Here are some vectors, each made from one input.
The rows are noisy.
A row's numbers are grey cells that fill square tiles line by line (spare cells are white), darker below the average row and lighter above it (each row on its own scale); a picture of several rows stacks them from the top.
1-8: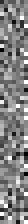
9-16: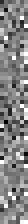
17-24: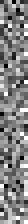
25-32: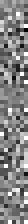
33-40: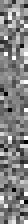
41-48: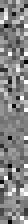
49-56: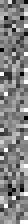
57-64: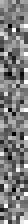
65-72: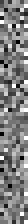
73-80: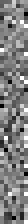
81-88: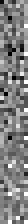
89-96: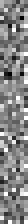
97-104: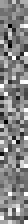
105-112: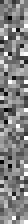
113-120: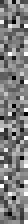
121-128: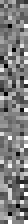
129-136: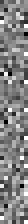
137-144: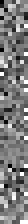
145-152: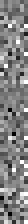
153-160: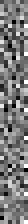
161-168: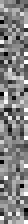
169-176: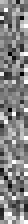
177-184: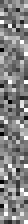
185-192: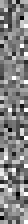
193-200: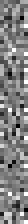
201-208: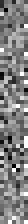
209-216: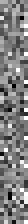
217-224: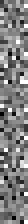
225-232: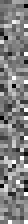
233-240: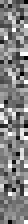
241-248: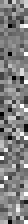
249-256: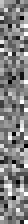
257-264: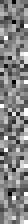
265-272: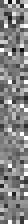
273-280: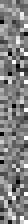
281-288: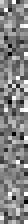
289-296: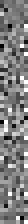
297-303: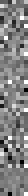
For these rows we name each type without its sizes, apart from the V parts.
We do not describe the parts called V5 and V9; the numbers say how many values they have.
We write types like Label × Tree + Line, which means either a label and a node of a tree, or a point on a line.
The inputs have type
(Bool × Circle + V5) × V9 + Unit.
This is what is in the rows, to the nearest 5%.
A few of them hold a fixed value. The rest hold a value of V9, together with either a point on a circle and a true/false value, or a value of V5.
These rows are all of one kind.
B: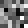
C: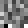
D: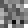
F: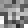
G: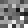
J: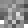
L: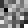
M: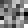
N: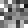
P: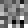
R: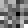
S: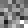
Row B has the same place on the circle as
L and P.
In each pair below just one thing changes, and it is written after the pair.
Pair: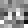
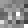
the true/false value
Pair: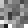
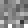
the value of V9
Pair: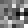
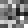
the true/false value
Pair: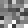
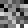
the value of V9
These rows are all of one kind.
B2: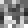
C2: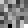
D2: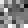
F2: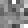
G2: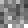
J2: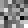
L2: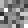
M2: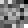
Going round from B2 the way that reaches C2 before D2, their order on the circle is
B2, C2, M2, D2, F2, J2, L2, G2.
